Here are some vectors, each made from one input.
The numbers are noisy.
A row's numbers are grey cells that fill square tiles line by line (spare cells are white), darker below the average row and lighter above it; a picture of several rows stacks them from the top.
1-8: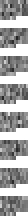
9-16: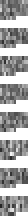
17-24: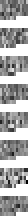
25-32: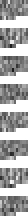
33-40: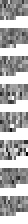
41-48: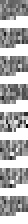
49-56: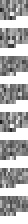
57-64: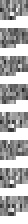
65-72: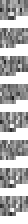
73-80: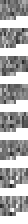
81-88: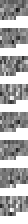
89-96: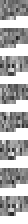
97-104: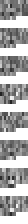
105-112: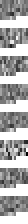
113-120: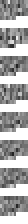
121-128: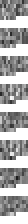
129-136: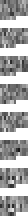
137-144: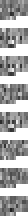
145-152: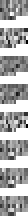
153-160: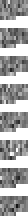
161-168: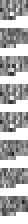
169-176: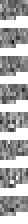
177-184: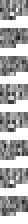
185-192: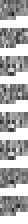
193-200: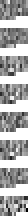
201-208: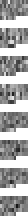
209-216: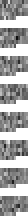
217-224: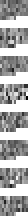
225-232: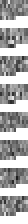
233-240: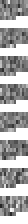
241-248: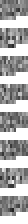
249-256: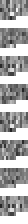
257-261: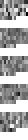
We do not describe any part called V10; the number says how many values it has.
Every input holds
either a true/false value and a value of V10, or a list of up to three points on a 7-point line.
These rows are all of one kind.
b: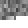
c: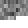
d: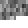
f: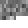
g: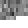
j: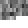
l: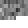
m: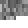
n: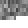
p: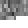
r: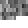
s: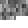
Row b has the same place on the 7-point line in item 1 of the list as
g, n and p.
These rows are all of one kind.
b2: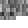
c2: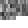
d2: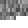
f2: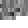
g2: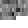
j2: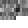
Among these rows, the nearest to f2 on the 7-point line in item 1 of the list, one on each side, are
d2 and g2.
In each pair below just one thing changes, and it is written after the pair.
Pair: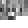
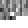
the true/false value
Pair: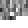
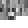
the true/false value
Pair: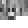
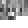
the value of V10
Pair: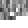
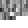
the value of V10
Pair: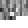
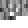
the value of V10
